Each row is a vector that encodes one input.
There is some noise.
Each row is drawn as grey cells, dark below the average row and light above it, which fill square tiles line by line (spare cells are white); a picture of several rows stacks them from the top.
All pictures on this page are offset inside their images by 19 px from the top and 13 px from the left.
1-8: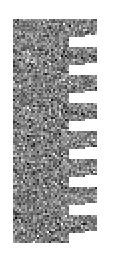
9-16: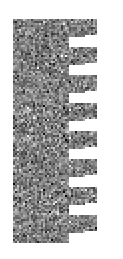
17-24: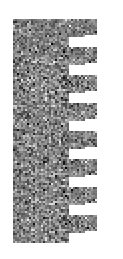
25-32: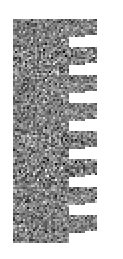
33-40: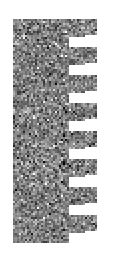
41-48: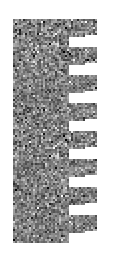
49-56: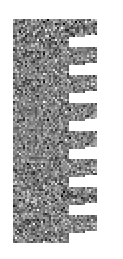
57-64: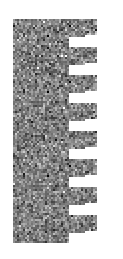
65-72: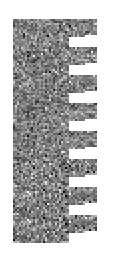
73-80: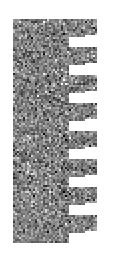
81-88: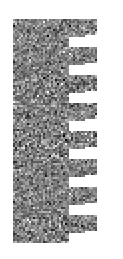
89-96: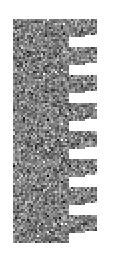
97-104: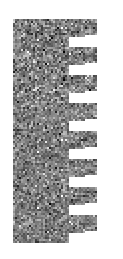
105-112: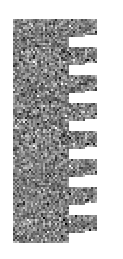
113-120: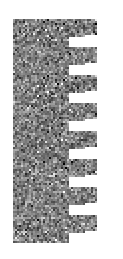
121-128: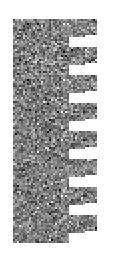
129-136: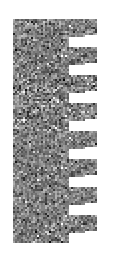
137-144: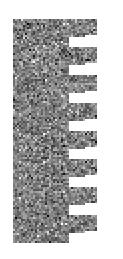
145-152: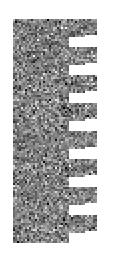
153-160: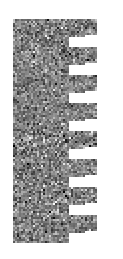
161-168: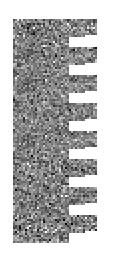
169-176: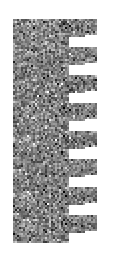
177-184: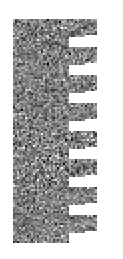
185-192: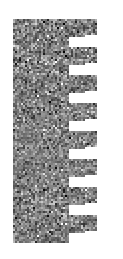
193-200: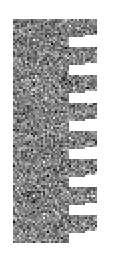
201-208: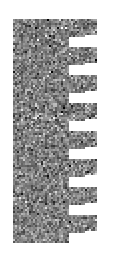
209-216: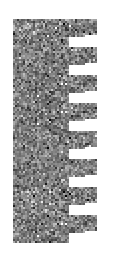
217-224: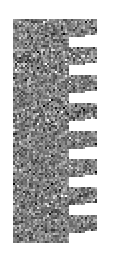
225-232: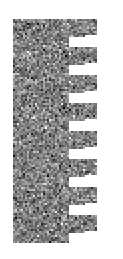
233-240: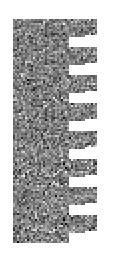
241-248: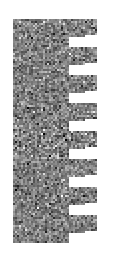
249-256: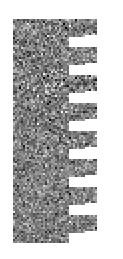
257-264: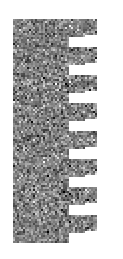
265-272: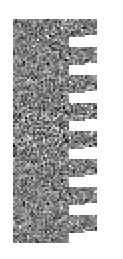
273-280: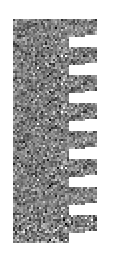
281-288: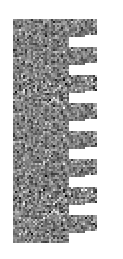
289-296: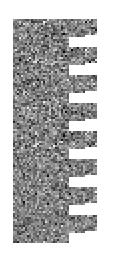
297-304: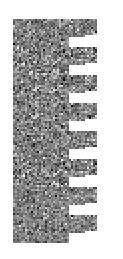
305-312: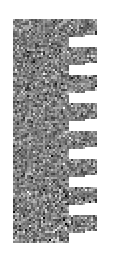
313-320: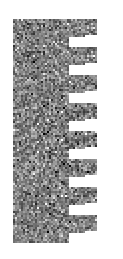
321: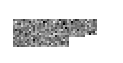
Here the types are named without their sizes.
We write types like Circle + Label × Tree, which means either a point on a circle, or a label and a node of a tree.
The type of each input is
Line × (List(Circle) + Tree).
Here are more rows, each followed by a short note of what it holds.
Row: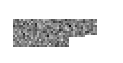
a point on a line, together with a list of two items
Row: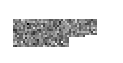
a point on a line, together with a list of three items
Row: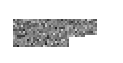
a point on a line, together with a list of two items
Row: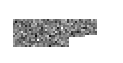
a point on a line, together with a list of two items
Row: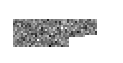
a point on a line, together with a list of two items
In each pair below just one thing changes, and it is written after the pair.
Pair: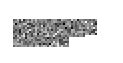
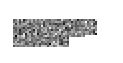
the node of the tree
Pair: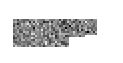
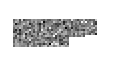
the place on the line
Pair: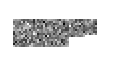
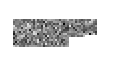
the node of the tree
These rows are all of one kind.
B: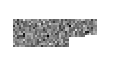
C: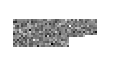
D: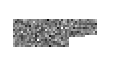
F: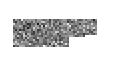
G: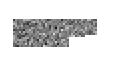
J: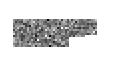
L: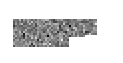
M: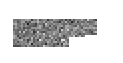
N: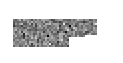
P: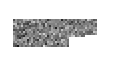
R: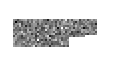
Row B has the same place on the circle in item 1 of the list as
D, G, J and P.
